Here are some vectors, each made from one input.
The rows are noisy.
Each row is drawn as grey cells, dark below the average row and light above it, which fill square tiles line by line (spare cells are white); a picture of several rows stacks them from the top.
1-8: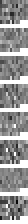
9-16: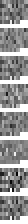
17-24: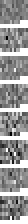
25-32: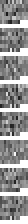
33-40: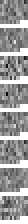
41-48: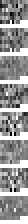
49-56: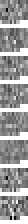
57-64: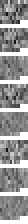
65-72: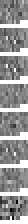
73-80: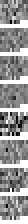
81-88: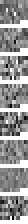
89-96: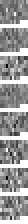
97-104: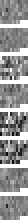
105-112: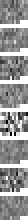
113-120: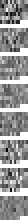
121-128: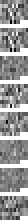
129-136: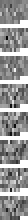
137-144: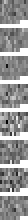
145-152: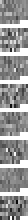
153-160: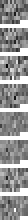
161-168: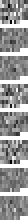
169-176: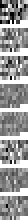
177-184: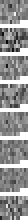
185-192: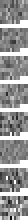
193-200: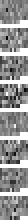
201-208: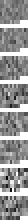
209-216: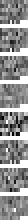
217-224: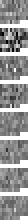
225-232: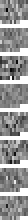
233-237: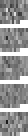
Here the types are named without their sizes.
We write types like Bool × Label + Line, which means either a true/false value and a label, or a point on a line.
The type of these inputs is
(Bool × Bool × Bool × Bool + List(Line)) × Circle + Tree.
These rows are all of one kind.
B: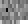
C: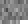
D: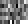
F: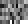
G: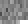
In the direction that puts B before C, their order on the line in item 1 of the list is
D, B, G, C, F.
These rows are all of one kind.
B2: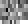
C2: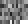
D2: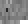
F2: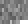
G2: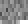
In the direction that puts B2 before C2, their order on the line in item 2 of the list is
G2, F2, D2, B2, C2.
